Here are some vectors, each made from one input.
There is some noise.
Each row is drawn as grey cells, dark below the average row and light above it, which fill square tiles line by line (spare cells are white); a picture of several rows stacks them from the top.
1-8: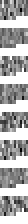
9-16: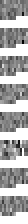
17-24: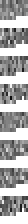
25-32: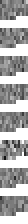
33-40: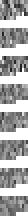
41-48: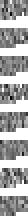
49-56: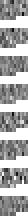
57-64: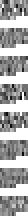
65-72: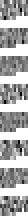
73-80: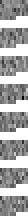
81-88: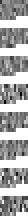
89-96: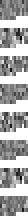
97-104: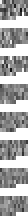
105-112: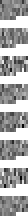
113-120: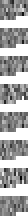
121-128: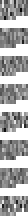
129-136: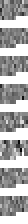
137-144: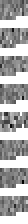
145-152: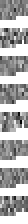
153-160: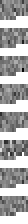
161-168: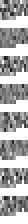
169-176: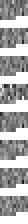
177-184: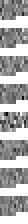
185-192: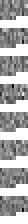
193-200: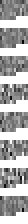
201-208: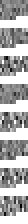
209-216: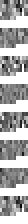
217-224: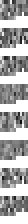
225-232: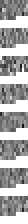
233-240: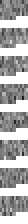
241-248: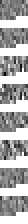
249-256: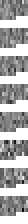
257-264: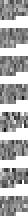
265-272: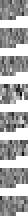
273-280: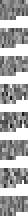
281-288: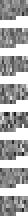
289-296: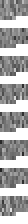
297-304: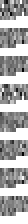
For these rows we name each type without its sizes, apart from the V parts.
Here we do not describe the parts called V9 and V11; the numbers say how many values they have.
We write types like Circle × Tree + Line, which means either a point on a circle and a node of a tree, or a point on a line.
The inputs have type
(Label + (Line + V9) × V11) × Line.
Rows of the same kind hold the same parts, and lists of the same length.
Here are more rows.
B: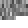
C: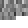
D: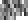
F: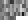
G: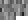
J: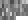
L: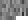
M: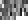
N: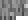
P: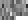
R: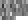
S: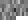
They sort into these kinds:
B, J, L, N, P, R, S
C, F, G
D, M

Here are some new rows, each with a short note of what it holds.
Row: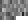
a point on each of two lines and a value of V11
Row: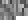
a point on each of two lines and a value of V11
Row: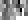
a label and a point on a line
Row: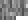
a point on a line, a value of V9 and a value of V11
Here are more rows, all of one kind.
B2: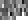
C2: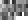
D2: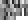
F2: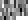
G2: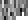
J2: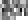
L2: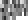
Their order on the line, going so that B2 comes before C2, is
G2, B2, F2, J2, C2, L2, D2.
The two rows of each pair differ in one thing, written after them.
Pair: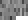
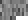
the value of V9
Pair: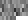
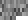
the value of V11
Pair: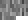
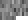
the value of V9
